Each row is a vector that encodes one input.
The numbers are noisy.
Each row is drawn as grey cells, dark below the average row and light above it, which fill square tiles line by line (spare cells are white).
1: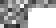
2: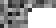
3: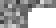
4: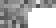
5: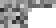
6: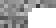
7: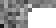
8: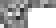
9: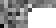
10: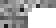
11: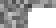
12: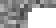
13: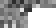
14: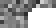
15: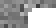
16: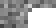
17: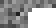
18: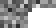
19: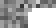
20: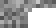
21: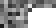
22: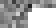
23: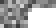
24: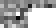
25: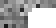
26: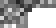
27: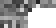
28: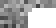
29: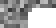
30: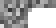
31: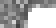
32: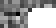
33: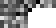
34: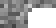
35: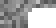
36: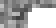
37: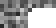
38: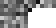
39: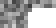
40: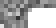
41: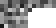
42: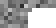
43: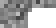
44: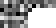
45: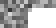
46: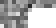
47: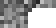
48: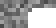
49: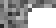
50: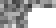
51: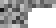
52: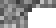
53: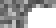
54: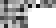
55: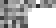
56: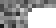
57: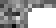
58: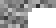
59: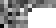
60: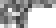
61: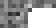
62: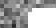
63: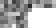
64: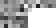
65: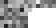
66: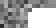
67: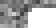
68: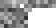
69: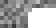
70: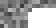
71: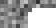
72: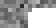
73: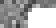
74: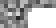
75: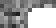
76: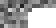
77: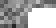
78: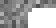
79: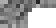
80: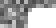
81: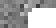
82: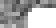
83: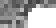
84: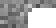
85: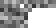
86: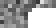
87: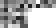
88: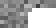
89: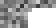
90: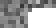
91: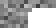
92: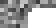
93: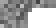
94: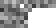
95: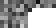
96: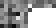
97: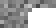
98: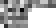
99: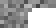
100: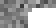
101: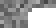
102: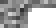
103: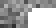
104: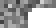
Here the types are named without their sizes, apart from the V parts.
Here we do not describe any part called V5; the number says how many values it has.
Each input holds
either two values of V5, or a list of points on a line.
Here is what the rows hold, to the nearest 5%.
About 45% of them hold two values of V5. The rest are lists of points on a line.
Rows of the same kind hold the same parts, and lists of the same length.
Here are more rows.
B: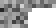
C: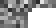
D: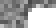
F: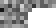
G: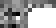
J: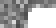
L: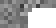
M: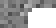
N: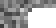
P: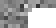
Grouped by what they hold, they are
B, F
C, D, J
G, N
L, M, P

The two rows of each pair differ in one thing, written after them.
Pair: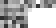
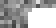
the place on the line in item 2 of the list
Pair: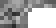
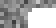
the place on the line in item 1 of the list
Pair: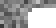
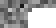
the place on the line in item 1 of the list
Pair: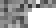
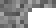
the place on the line in item 1 of the list
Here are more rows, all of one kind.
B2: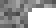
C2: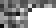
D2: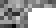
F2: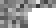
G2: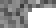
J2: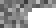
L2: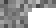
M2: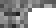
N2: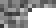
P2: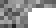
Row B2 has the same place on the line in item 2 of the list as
D2 and G2.
